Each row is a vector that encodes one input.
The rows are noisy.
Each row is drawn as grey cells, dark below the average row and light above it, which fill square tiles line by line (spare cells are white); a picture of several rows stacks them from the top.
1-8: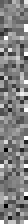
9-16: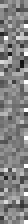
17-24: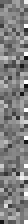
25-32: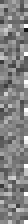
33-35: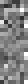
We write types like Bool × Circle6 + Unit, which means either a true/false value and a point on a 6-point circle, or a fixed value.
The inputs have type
Circle5 + Line5.
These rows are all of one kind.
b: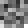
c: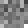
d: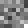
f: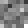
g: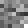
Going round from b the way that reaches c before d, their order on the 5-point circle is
b, c, d, g, f.
